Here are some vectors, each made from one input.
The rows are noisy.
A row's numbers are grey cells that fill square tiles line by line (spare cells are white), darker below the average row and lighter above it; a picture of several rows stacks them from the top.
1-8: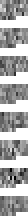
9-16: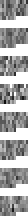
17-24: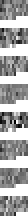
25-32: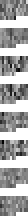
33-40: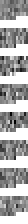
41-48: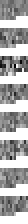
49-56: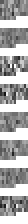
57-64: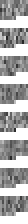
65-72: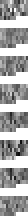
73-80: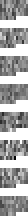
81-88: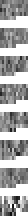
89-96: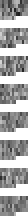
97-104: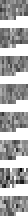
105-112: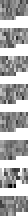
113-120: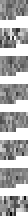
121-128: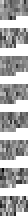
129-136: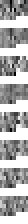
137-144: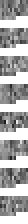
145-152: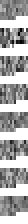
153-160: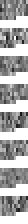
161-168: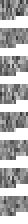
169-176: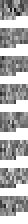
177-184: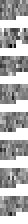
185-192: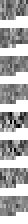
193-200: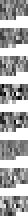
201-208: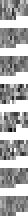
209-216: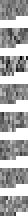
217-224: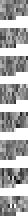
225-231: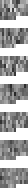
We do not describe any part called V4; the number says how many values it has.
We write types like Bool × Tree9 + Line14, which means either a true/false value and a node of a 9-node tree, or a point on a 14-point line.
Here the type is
Bool × (Line8 + V4) + List2(Line9).
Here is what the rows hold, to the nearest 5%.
About 40% of them hold a true/false value, together with either a point on an 8-point line, or a value of V4. The rest are lists of up to two points on a 9-point line: about 5% of all rows are empty, 20% hold one and 35% two.
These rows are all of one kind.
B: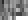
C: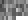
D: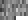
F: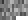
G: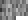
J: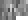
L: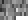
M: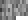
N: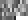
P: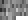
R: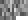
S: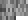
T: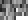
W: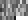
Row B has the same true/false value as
C, J and S.
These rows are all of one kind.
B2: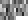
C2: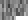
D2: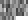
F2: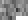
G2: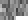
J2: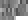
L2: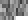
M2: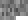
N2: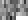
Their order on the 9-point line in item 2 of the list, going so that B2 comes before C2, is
G2, B2, F2, J2, M2, D2, L2, C2, N2.
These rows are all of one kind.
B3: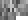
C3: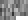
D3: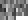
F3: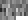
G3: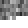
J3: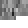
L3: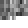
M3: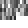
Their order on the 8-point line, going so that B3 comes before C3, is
L3, B3, G3, D3, F3, M3, C3, J3.
